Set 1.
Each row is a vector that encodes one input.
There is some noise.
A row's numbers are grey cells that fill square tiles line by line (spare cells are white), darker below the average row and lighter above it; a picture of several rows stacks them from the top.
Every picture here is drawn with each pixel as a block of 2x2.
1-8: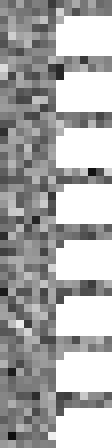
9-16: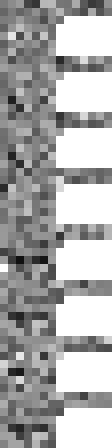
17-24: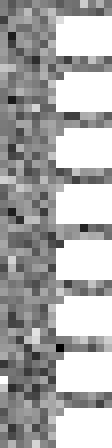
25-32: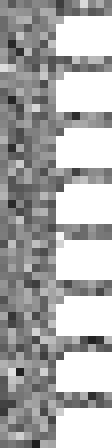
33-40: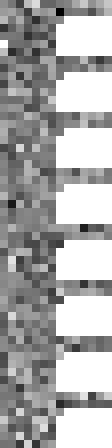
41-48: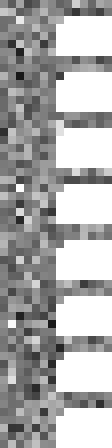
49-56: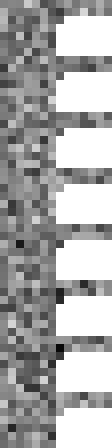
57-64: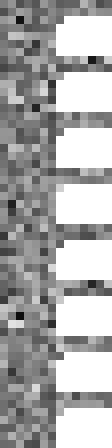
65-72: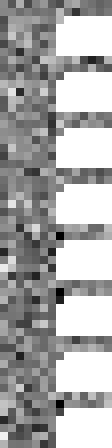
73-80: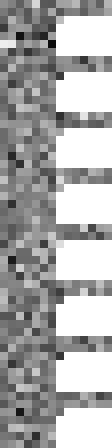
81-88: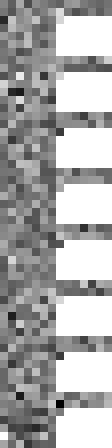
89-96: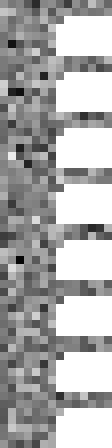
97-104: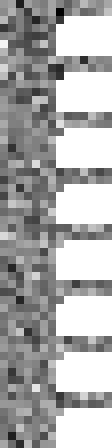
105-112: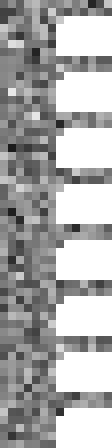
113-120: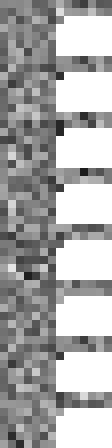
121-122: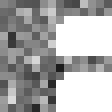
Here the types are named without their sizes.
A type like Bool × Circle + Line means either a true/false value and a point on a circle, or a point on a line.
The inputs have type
(Bool × Bool × Bool × Bool + Unit) × Line.
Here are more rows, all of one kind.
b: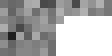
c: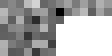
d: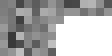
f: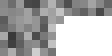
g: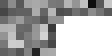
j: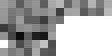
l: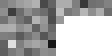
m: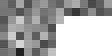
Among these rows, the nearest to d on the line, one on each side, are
b and f.
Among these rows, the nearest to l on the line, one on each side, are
b and c.
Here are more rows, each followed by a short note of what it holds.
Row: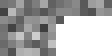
a point on a line
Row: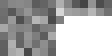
a point on a line and four true/false values
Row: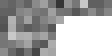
a point on a line and four true/false values
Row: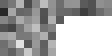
a point on a line
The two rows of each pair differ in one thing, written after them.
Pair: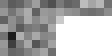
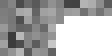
one of the four true/false values
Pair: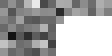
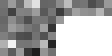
one of the four true/false values
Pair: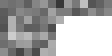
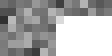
one of the four true/false values
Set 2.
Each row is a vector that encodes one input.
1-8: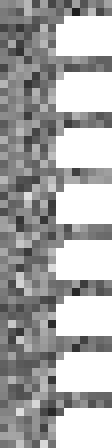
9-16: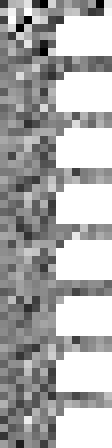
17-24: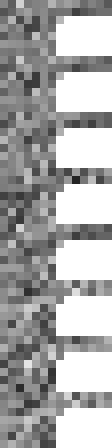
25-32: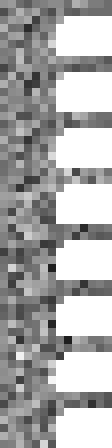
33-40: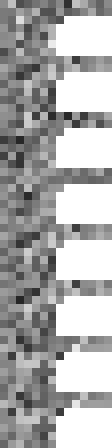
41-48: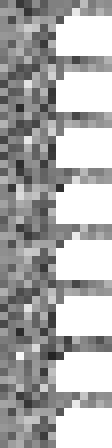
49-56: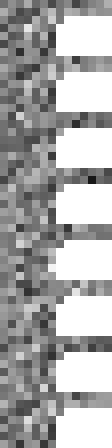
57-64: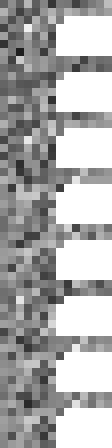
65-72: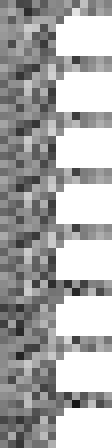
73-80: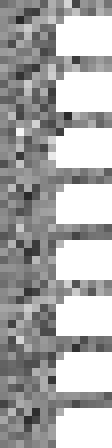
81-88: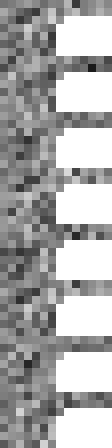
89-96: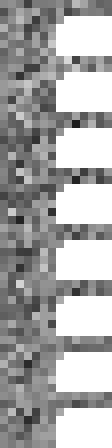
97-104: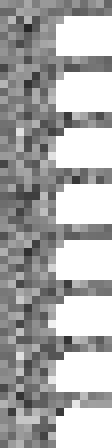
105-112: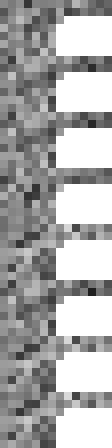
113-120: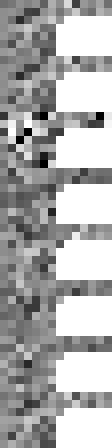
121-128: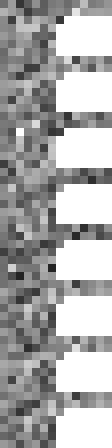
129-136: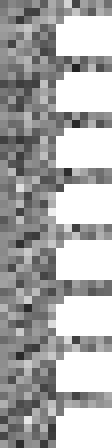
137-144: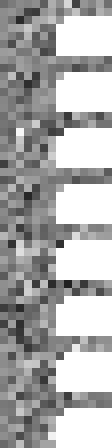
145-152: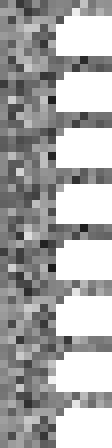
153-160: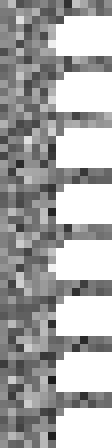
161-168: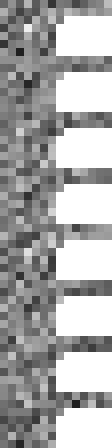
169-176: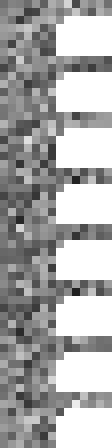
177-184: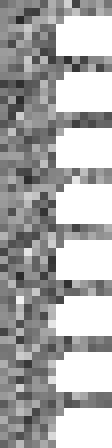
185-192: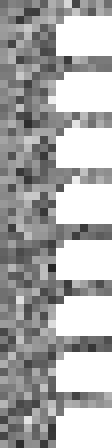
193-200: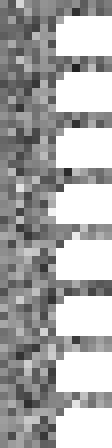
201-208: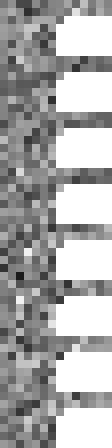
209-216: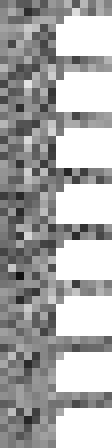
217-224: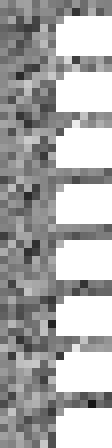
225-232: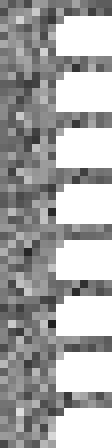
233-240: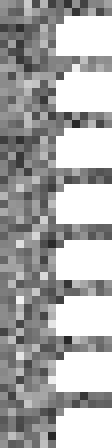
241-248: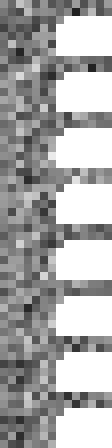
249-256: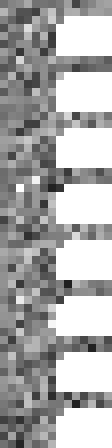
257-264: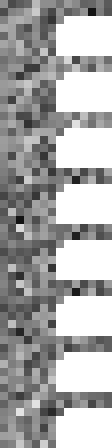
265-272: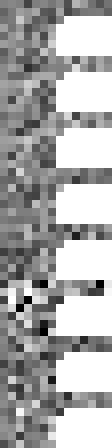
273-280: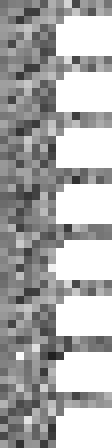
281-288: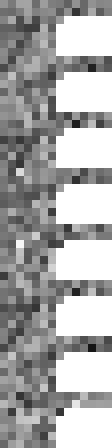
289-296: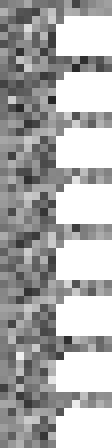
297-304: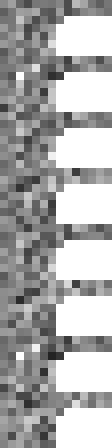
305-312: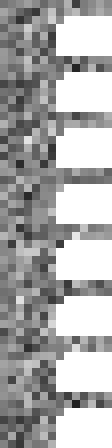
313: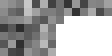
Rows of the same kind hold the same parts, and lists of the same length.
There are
3 kinds of row.
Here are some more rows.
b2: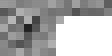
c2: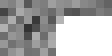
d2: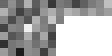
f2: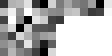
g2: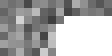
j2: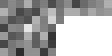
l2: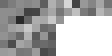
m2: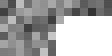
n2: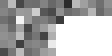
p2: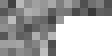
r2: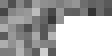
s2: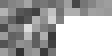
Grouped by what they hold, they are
b2, c2, g2, m2, n2, p2, r2
d2, j2, l2, s2
f2

